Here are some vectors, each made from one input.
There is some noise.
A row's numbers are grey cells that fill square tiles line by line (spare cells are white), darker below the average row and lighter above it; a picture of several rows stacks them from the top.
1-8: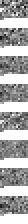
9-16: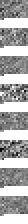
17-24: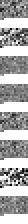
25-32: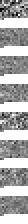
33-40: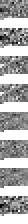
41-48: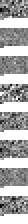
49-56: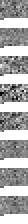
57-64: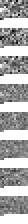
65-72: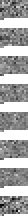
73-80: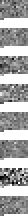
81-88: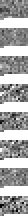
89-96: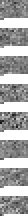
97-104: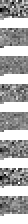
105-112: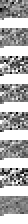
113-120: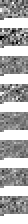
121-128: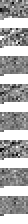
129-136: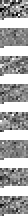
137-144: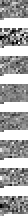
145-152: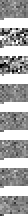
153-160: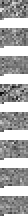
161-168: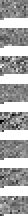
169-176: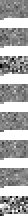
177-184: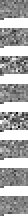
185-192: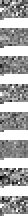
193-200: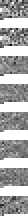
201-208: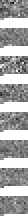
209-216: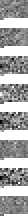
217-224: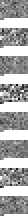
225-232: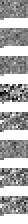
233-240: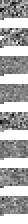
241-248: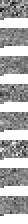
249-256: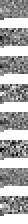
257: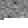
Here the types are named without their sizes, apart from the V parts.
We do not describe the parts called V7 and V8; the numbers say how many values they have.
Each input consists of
a true/false value, together with either a point on a line and a value of V8, or a value of V7.
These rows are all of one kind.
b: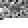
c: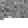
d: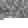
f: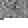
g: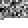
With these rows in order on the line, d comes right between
b and g.
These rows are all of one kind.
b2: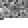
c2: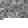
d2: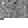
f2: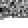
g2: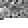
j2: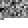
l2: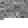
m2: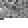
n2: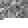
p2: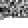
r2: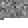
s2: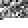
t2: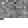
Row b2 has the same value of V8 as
d2, m2 and n2.
